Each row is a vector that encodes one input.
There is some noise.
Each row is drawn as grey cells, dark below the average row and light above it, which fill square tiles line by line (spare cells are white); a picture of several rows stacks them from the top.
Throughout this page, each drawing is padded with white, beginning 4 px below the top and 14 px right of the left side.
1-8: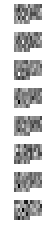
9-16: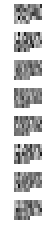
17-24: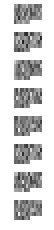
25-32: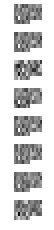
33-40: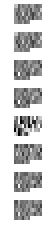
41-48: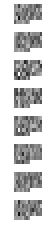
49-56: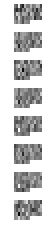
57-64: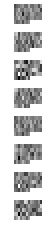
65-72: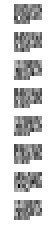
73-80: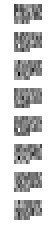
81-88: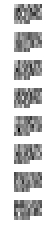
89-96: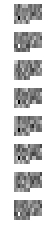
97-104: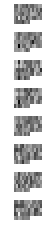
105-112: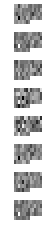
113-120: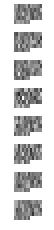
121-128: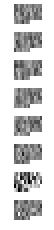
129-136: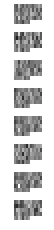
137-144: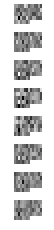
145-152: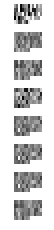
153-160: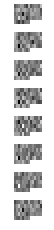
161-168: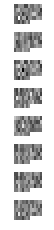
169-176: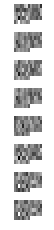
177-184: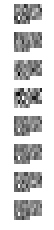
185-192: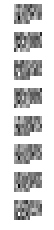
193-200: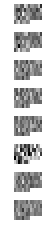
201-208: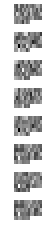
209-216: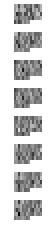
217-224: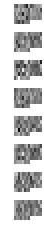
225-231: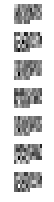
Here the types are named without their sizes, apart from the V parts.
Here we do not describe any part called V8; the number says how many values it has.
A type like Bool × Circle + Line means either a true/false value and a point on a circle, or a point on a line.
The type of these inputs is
List(Bool × V8).
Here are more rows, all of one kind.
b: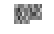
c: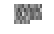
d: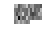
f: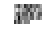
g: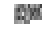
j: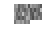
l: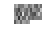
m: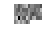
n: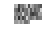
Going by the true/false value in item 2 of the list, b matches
g, m and n.
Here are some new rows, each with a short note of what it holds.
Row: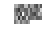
a list of two items
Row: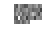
a list of one item
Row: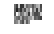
a list of one item
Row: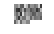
a list of two items
